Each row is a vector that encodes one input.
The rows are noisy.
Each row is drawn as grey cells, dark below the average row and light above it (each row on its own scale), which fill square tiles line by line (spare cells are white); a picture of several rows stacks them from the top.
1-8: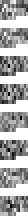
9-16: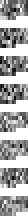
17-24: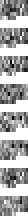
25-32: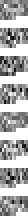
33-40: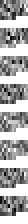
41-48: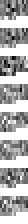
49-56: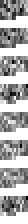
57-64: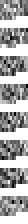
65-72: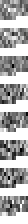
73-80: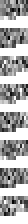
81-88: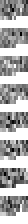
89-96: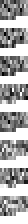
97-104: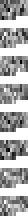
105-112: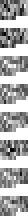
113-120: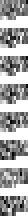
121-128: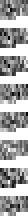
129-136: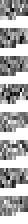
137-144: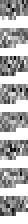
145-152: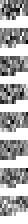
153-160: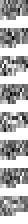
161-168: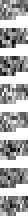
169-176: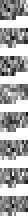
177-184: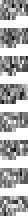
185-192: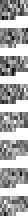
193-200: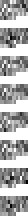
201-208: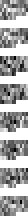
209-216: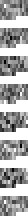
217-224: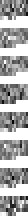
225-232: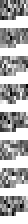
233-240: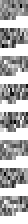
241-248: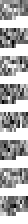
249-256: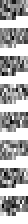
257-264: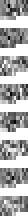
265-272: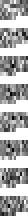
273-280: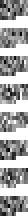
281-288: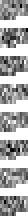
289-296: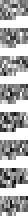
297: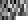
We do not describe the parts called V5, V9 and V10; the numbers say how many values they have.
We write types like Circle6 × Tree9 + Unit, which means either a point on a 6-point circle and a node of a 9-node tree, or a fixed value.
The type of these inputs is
Label8 × Label8 + Tree8 × (V5 + V9 × V10).
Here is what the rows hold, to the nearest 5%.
About 30% of them hold two labels (each one of 8). The rest hold a node of an 8-node tree, together with either a value of V5, or a value of V9 and a value of V10.
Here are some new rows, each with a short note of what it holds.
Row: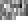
a node of an 8-node tree and a value of V5
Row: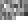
a node of an 8-node tree and a value of V5
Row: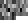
two labels (each one of 8)
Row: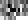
a node of an 8-node tree, a value of V9 and a value of V10
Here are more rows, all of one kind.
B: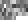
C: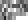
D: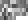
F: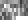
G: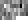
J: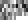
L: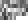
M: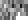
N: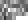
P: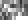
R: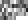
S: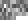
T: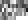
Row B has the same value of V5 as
G and S.
